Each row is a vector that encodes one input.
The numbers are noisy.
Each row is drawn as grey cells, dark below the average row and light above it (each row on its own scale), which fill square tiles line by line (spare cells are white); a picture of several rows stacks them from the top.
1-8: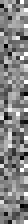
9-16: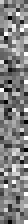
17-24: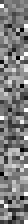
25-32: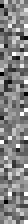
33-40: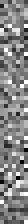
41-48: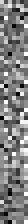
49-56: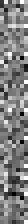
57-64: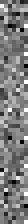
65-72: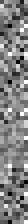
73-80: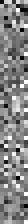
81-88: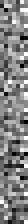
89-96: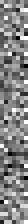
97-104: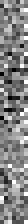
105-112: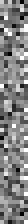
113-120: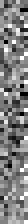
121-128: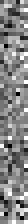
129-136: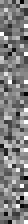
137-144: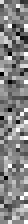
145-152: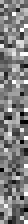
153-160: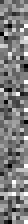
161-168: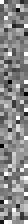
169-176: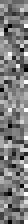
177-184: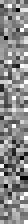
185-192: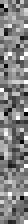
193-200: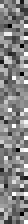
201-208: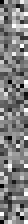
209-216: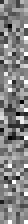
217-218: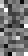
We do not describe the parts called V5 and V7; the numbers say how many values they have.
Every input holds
a point on a 9-point circle and a value of V7, together with either a point on a 9-point circle and a true/false value, or a value of V5.
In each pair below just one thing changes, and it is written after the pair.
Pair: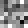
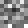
the place on the 9-point circle
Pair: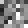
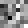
the value of V7
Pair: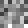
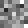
the value of V5
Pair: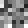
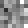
the value of V7
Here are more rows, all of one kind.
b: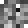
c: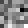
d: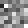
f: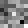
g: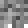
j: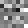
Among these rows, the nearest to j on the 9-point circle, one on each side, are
c and f.
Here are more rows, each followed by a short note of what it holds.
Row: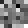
a point on each of two 9-point circles, a true/false value and a value of V7
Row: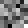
a point on each of two 9-point circles, a true/false value and a value of V7
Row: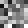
a point on a 9-point circle, a value of V5 and a value of V7
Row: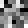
a point on a 9-point circle, a value of V5 and a value of V7
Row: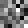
a point on each of two 9-point circles, a true/false value and a value of V7
